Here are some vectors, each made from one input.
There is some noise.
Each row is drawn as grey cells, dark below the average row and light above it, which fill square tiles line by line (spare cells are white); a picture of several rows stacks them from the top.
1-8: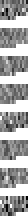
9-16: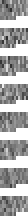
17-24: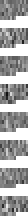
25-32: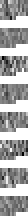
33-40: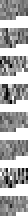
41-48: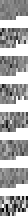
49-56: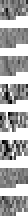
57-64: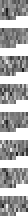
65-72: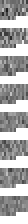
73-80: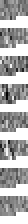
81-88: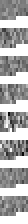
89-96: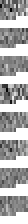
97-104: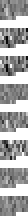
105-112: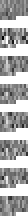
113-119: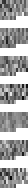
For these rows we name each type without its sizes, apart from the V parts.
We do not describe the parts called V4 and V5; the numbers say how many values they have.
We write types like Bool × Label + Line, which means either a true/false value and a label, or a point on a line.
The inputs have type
(Bool × V5 + V4) × Label.
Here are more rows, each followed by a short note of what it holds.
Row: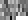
a label and a value of V4
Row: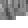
a label and a value of V4
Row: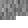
a label and a value of V4
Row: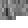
a label, a true/false value and a value of V5
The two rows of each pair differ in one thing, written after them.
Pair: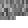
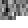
the label
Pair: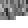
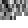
the label
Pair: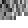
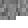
the true/false value
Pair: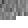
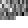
the label
